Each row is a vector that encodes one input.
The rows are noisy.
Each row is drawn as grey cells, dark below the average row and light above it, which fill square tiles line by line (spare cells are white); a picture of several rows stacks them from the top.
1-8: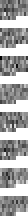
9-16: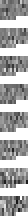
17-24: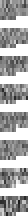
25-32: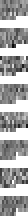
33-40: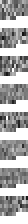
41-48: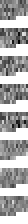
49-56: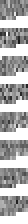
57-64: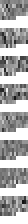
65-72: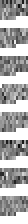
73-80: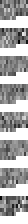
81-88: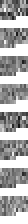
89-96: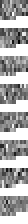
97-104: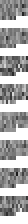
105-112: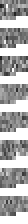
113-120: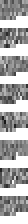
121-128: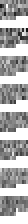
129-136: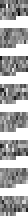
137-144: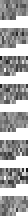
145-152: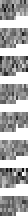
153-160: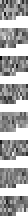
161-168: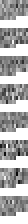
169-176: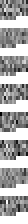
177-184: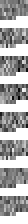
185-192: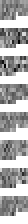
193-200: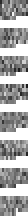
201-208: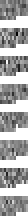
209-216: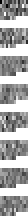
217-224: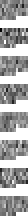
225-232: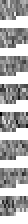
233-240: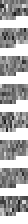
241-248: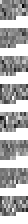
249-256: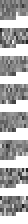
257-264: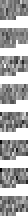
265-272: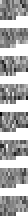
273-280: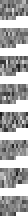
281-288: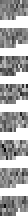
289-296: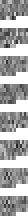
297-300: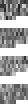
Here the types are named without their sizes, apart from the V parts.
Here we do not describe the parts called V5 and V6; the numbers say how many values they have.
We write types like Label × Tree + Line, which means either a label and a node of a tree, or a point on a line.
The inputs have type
Circle + Tree × V5 × V6.
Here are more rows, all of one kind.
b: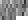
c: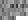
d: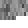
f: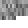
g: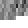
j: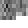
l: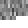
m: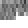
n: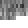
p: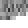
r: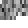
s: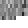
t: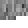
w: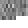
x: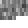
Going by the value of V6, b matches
f, j, s and w.
